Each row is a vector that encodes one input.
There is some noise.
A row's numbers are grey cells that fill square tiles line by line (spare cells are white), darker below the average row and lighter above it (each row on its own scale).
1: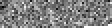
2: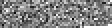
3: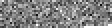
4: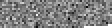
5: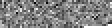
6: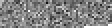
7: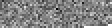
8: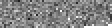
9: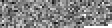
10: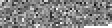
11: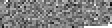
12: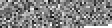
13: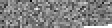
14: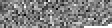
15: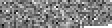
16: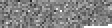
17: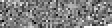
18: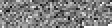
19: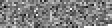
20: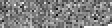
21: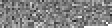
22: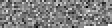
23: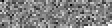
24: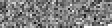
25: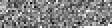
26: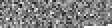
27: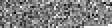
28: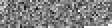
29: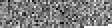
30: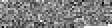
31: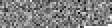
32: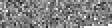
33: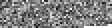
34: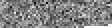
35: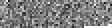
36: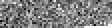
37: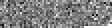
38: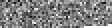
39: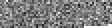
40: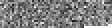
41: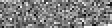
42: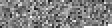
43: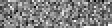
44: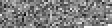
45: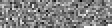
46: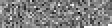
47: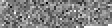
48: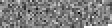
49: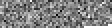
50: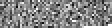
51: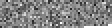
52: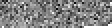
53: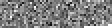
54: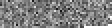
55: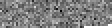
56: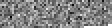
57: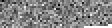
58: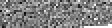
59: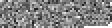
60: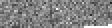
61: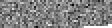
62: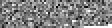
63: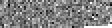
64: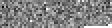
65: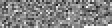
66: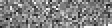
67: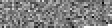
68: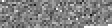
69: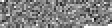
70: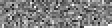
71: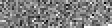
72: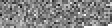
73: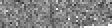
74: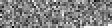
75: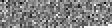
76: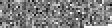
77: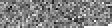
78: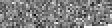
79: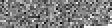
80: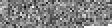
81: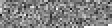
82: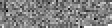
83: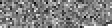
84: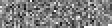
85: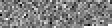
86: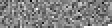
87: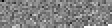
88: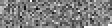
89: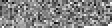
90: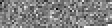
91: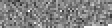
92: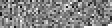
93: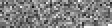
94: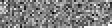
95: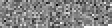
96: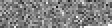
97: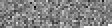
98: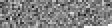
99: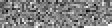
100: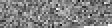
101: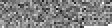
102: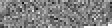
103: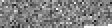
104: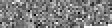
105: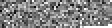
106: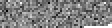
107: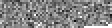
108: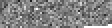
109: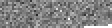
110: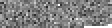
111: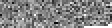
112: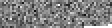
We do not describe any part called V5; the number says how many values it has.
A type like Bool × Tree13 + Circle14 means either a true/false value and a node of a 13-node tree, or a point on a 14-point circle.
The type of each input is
Label8 × (Line4 + V5).
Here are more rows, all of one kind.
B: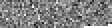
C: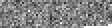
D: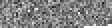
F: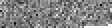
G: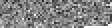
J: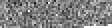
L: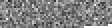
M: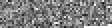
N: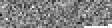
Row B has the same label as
L and M.
